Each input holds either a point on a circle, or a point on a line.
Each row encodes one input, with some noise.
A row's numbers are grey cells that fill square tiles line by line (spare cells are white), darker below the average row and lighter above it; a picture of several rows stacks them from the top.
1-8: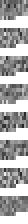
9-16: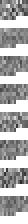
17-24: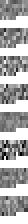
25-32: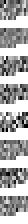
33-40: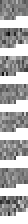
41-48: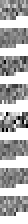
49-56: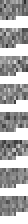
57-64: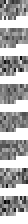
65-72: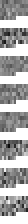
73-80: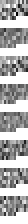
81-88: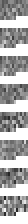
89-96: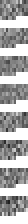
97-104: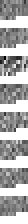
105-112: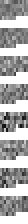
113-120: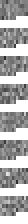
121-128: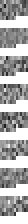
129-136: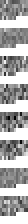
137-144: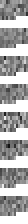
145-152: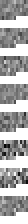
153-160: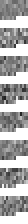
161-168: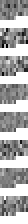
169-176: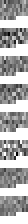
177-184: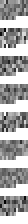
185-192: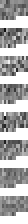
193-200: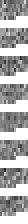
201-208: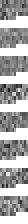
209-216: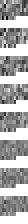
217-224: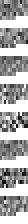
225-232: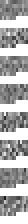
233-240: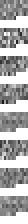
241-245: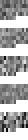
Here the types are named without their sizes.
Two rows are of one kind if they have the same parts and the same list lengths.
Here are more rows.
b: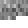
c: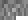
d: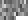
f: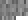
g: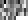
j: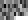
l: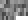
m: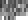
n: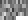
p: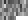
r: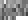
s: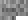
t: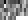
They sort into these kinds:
b, c, d, f, g, l, p, r, s, t
j, m, n

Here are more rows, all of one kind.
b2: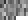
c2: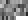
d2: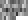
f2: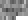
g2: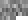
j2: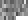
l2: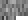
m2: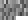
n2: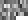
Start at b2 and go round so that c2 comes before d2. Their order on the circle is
b2, l2, n2, c2, j2, m2, f2, d2, g2.
